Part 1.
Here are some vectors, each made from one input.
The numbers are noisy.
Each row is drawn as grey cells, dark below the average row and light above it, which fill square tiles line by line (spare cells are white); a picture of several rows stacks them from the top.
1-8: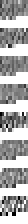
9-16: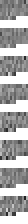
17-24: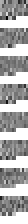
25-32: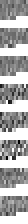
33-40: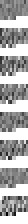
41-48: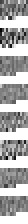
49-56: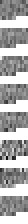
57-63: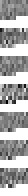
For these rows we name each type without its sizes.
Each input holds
either a fixed value, or three true/false values.
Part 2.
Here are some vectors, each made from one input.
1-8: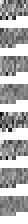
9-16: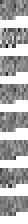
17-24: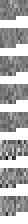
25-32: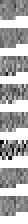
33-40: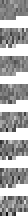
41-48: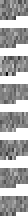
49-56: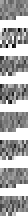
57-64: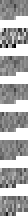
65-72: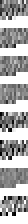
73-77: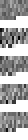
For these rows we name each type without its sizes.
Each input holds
a point on a line.
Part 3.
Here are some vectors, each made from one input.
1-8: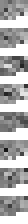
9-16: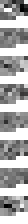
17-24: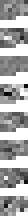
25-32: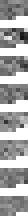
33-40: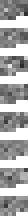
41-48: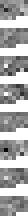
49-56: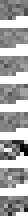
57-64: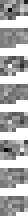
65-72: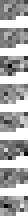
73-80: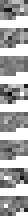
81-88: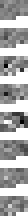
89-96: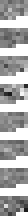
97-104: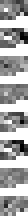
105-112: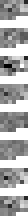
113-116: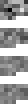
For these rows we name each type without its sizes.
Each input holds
a point on a line.
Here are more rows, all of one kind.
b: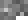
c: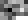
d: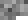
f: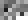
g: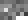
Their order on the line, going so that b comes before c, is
g, d, b, f, c.
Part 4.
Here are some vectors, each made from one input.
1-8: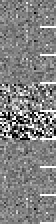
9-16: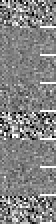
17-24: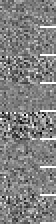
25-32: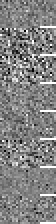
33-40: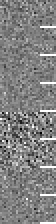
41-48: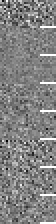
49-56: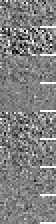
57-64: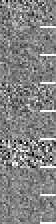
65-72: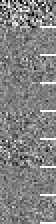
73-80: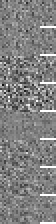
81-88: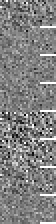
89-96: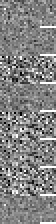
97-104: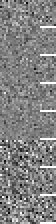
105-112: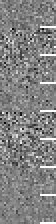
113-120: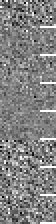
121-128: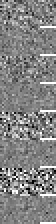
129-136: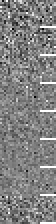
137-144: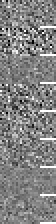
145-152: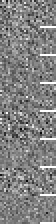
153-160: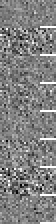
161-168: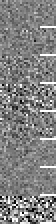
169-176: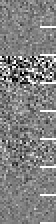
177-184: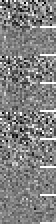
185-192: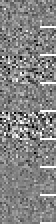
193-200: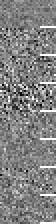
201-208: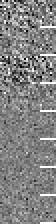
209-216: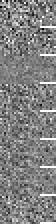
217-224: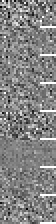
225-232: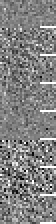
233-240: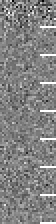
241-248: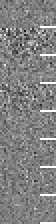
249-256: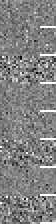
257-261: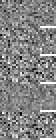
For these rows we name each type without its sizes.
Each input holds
either a fixed value, or a point on each of two lines.
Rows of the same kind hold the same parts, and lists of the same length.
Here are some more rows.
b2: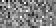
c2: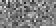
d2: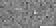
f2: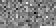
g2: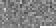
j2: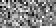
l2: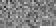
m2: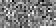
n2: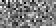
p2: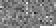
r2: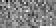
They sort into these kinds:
b2, c2, d2, f2, g2, j2, l2, n2, p2, r2
m2

